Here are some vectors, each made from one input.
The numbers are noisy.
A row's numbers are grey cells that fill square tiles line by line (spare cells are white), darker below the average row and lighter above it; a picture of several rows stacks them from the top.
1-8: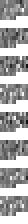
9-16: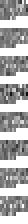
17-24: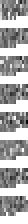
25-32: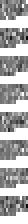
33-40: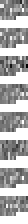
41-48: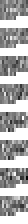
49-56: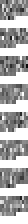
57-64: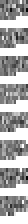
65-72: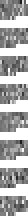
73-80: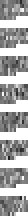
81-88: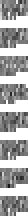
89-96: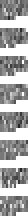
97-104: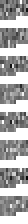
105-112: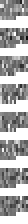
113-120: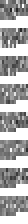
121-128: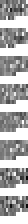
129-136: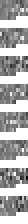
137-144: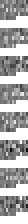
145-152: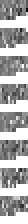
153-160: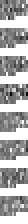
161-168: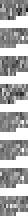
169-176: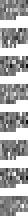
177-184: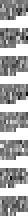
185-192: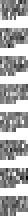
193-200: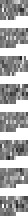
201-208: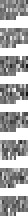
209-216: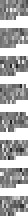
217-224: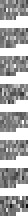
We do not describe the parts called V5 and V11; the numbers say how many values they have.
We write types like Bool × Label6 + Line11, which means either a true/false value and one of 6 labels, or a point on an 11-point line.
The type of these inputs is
(Line6 + V11) × V5 + Line8.
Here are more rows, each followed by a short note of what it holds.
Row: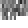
a point on an 8-point line
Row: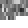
a point on a 6-point line and a value of V5
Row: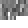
a point on an 8-point line
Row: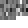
a point on an 8-point line
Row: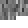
a point on an 8-point line
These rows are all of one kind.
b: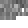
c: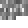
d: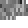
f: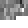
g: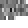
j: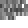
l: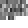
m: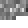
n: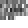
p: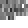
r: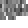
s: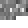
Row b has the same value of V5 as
c, f, m and s.
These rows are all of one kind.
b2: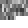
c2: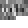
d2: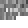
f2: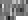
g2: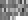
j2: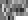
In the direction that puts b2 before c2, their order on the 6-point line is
g2, d2, f2, b2, j2, c2.
